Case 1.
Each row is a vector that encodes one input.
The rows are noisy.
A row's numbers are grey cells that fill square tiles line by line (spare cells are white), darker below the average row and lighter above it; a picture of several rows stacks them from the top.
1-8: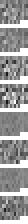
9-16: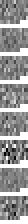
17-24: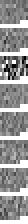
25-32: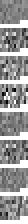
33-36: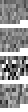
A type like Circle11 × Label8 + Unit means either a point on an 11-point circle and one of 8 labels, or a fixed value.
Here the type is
Tree7.
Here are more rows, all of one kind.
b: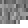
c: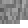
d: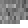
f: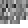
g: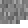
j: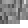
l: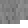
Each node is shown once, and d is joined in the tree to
b and l.
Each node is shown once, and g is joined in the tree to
f and l.
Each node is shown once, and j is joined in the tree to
c.
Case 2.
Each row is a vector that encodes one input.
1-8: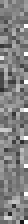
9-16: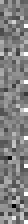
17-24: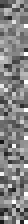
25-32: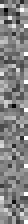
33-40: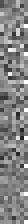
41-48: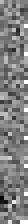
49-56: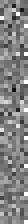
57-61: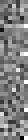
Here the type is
Bool × Bool × Bool × Bool.
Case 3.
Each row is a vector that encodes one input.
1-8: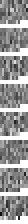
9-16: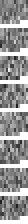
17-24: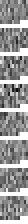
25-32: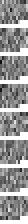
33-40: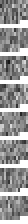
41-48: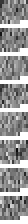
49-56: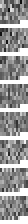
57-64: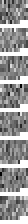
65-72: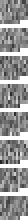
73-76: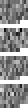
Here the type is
Tree10.
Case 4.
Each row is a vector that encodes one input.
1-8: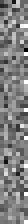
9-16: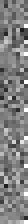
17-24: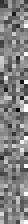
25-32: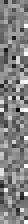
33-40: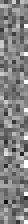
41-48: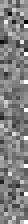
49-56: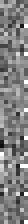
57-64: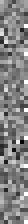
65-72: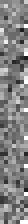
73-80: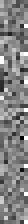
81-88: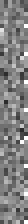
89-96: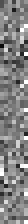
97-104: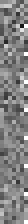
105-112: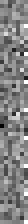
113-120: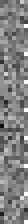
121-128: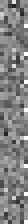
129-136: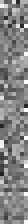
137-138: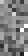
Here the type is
Bool × Bool × Bool × Bool.
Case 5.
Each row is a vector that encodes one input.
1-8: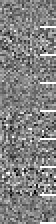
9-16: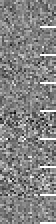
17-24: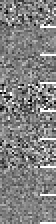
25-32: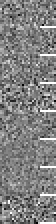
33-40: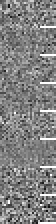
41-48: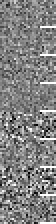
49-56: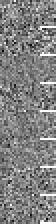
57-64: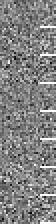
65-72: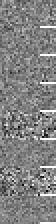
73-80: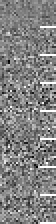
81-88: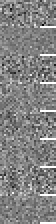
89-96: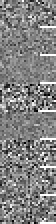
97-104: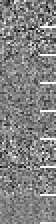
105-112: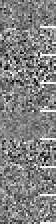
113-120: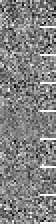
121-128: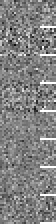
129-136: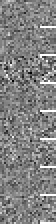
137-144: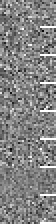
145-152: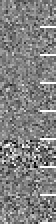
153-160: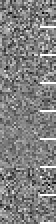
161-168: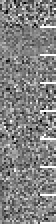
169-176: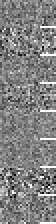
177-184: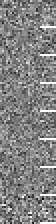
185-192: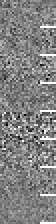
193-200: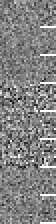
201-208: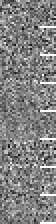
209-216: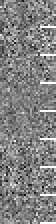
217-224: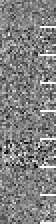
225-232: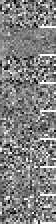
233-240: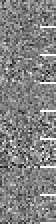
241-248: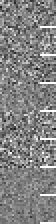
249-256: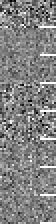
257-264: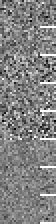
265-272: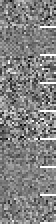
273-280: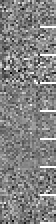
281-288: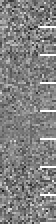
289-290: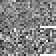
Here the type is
Bool × Bool × Bool × Bool.
